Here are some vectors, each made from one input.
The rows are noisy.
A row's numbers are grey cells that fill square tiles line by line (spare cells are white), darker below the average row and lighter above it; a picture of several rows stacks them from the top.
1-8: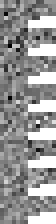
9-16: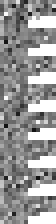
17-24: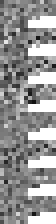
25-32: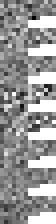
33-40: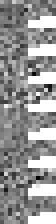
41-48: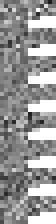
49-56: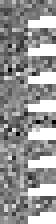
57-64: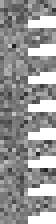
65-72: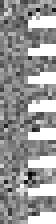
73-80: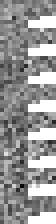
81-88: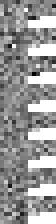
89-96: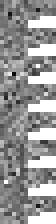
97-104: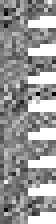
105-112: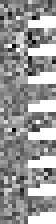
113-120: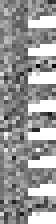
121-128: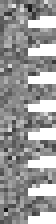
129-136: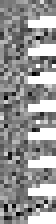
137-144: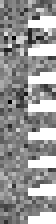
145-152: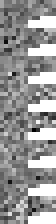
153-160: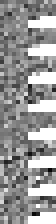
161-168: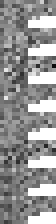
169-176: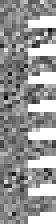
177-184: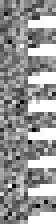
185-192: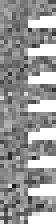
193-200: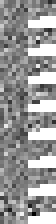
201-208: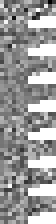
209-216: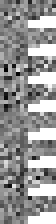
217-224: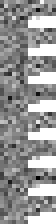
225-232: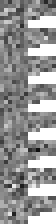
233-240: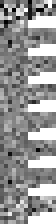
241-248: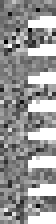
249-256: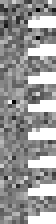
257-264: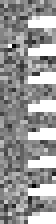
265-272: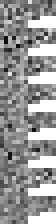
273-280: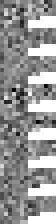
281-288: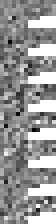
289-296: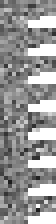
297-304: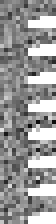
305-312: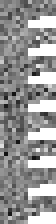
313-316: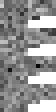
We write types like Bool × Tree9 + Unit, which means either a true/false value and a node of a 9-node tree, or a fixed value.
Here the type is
Bool × Bool × Bool × Bool + List2(Line8).
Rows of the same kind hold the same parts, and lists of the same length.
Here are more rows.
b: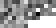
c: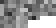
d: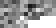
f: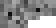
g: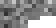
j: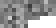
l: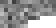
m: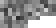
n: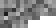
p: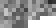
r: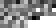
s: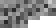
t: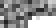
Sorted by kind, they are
b, j, p, t
c, f, l
d
g, m, n, r, s

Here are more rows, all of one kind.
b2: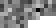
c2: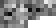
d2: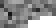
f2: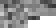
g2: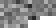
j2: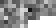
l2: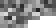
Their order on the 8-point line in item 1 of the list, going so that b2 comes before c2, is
b2, l2, f2, g2, j2, c2, d2.
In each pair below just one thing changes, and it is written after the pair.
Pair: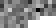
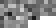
the place on the 8-point line in item 1 of the list
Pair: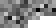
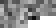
the place on the 8-point line in item 2 of the list
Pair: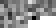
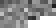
the place on the 8-point line in item 1 of the list
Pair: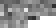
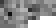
the place on the 8-point line in item 1 of the list
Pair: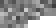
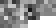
the place on the 8-point line in item 1 of the list
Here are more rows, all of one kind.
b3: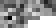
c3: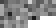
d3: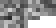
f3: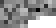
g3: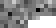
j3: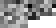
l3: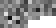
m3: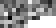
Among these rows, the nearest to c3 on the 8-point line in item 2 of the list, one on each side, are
d3 and f3.
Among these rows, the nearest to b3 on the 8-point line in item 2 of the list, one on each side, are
f3 and m3.
